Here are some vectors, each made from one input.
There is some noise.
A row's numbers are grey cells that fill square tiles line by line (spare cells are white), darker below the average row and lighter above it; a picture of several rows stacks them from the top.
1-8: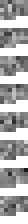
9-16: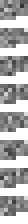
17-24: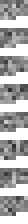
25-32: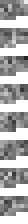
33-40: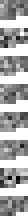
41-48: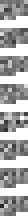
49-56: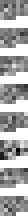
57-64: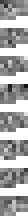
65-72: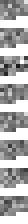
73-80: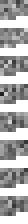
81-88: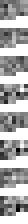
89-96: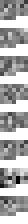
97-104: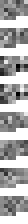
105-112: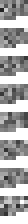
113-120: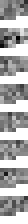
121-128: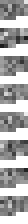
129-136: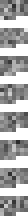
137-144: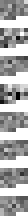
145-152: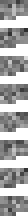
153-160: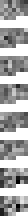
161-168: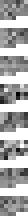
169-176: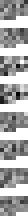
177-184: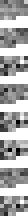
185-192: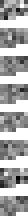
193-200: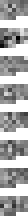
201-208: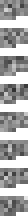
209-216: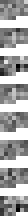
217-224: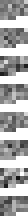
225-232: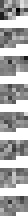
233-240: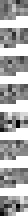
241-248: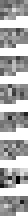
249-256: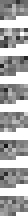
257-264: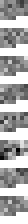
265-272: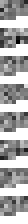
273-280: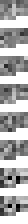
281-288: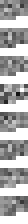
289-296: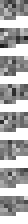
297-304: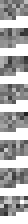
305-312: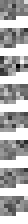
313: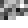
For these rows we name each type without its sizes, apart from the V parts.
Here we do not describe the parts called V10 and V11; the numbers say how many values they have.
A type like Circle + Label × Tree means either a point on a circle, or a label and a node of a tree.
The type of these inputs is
(Line + V10) × (Line + V11) + Tree.
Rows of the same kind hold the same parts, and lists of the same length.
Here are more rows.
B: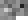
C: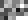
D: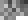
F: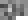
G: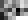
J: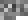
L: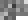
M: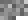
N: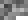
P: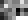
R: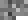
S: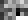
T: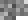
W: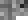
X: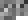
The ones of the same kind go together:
B, D, W
C, G, P, S
F, J, X
L, M, T
N, R

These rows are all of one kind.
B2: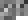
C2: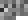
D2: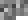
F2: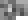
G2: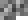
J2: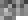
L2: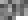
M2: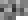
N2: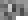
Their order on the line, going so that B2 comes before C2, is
F2, N2, L2, M2, G2, D2, B2, C2, J2.
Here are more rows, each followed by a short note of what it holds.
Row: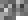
a point on a line and a value of V10
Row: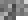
a point on each of two lines
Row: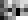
a node of a tree
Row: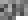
a point on a line and a value of V10
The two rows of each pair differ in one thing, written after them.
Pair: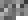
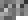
the place on the line
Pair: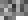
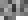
the place on the line
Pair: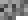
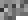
the place on the line
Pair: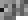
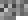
the place on the line
